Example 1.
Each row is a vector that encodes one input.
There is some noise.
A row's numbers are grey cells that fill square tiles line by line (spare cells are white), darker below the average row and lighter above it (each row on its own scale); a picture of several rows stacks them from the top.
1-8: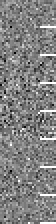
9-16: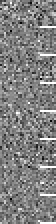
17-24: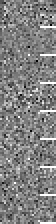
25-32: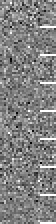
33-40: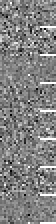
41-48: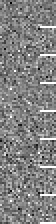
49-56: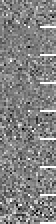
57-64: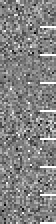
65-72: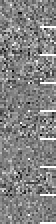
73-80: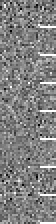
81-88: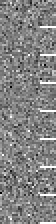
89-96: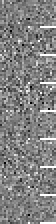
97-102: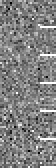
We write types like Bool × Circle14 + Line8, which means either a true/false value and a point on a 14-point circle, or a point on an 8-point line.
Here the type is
Bool × Bool × Bool × Bool × Line5 × Line9 × Tree9.
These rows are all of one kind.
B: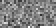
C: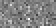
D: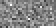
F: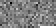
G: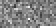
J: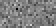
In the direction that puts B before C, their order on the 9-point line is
G, D, F, B, C, J.
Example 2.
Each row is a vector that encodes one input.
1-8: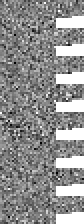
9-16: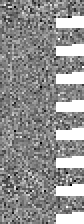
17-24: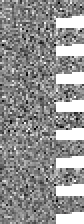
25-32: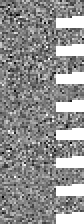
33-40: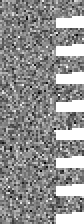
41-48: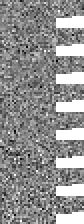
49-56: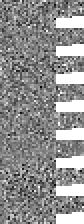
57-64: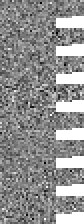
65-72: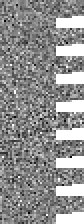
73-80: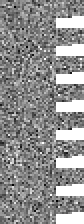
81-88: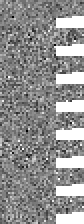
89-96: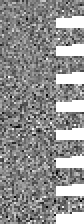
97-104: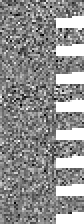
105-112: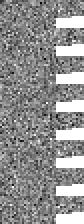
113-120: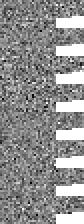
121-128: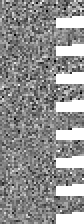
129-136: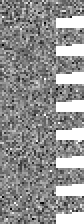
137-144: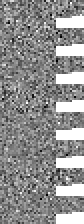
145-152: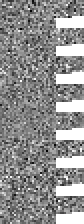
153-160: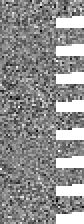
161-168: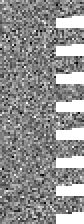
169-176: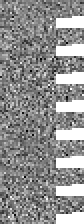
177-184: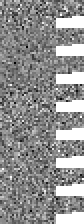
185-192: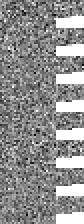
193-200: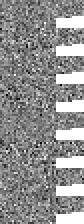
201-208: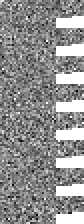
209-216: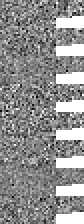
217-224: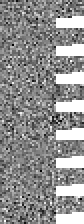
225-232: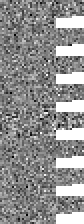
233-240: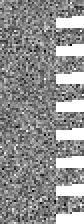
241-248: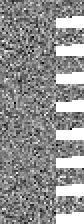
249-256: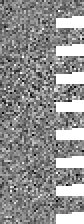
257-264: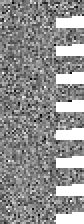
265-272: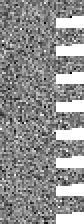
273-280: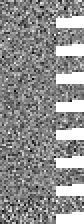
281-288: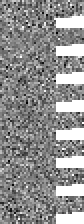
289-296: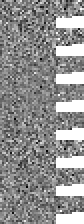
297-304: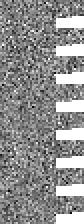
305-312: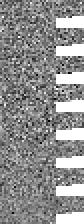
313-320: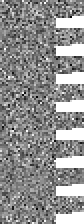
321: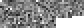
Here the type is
Bool × Bool × Bool × Bool + (Circle8 + Unit) × Label12.
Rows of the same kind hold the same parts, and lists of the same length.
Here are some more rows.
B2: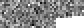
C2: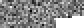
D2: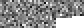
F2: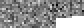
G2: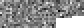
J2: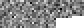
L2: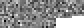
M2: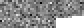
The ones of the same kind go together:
B2, D2, G2, J2, L2, M2
C2
F2

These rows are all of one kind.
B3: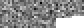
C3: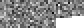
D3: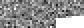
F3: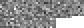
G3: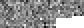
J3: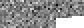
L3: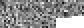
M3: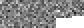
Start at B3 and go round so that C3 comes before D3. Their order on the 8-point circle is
B3, J3, M3, F3, G3, C3, D3, L3.
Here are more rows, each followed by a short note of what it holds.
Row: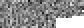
a point on an 8-point circle and one of 12 labels
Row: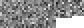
one of 12 labels
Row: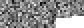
one of 12 labels
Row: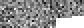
one of 12 labels
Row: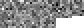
one of 12 labels
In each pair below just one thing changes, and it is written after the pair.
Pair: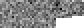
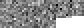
the place on the 8-point circle
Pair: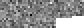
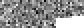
the label
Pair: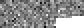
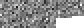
the label
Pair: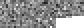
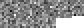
the label
